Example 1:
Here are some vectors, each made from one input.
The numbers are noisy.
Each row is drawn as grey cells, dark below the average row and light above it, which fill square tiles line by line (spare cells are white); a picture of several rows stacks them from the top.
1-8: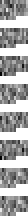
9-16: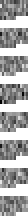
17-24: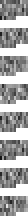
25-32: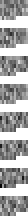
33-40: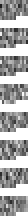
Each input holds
one of 4 labels.
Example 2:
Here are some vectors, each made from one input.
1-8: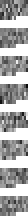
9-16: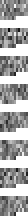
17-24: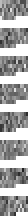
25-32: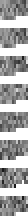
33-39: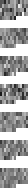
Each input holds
a node of a 7-node tree.
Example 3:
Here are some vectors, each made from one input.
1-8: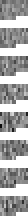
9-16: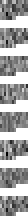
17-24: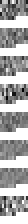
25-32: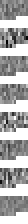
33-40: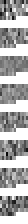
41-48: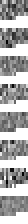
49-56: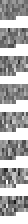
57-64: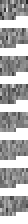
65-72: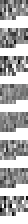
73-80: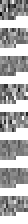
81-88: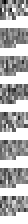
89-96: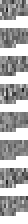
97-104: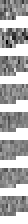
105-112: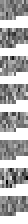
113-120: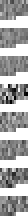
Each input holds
a point on a 7-point line.
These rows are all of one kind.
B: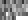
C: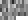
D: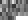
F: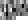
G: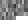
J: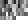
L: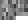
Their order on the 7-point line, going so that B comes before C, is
B, C, L, G, J, D, F.
